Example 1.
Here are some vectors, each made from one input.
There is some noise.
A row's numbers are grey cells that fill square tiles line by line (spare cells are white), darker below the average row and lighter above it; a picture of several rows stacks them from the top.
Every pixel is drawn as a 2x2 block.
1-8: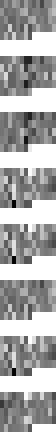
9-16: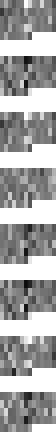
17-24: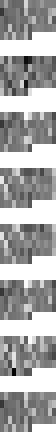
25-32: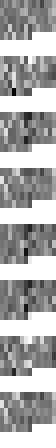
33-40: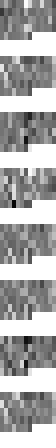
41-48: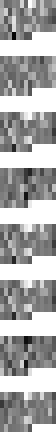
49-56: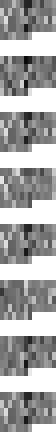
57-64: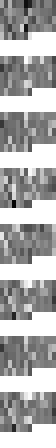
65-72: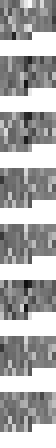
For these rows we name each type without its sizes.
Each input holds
a point on a line.
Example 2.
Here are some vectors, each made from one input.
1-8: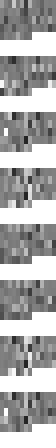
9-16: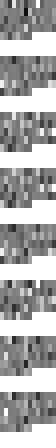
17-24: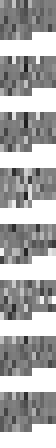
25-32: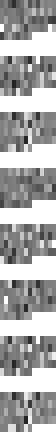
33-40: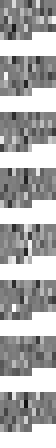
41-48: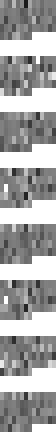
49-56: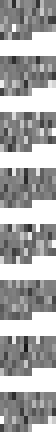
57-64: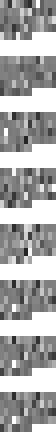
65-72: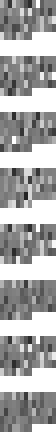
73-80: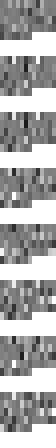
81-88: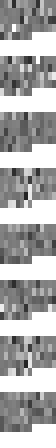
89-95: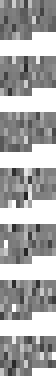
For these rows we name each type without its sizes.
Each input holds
a point on a line.
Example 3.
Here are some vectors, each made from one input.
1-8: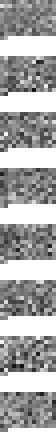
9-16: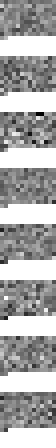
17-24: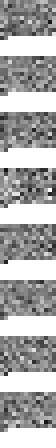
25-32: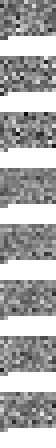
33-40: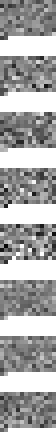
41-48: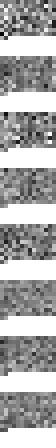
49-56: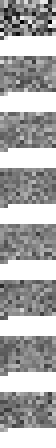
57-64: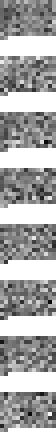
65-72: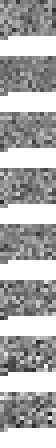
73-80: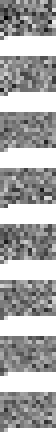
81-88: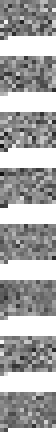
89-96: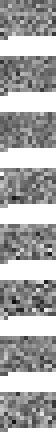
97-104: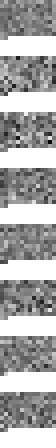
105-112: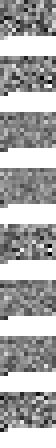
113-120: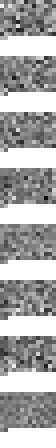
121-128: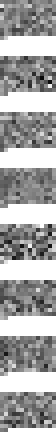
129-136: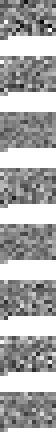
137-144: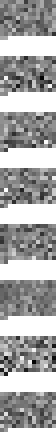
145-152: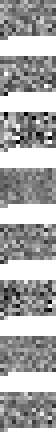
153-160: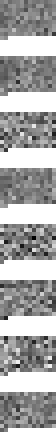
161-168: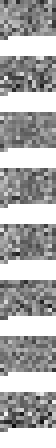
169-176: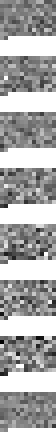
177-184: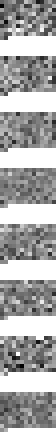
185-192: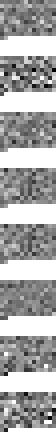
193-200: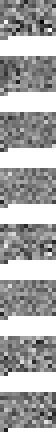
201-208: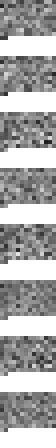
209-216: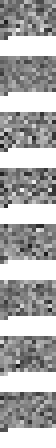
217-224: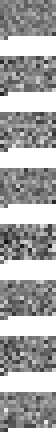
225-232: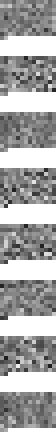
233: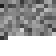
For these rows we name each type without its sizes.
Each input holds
a point on a line.
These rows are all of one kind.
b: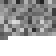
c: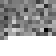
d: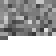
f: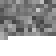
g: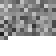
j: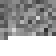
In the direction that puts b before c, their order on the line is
b, g, c, j, f, d.
